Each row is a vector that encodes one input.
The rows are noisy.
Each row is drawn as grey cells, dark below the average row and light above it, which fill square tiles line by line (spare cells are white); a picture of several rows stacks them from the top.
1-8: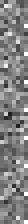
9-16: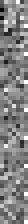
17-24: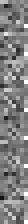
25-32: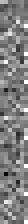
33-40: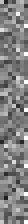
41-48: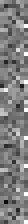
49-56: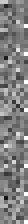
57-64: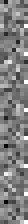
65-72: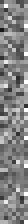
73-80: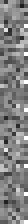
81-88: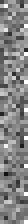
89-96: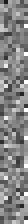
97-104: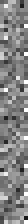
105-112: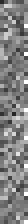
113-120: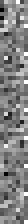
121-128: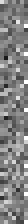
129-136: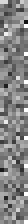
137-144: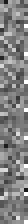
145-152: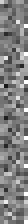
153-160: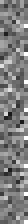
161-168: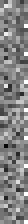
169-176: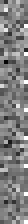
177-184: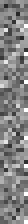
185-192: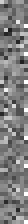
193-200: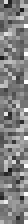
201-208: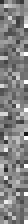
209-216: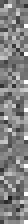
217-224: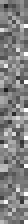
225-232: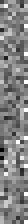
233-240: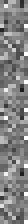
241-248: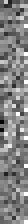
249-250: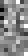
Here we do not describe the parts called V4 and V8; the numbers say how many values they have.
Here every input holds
either a point on a 7-point line, or a true/false value, a value of V4 and a value of V8, or a list of up to two items, each a point on a 3-point line and a point on a 5-point line.
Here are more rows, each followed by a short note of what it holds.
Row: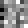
the empty list
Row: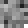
a list of one item
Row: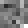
a true/false value, a value of V4 and a value of V8
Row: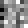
the empty list
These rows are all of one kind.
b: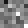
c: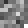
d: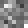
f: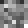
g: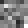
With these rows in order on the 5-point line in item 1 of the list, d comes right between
c and f.
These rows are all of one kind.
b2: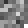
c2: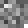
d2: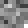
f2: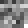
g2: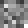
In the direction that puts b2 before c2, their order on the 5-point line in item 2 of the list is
b2, f2, c2, d2, g2.
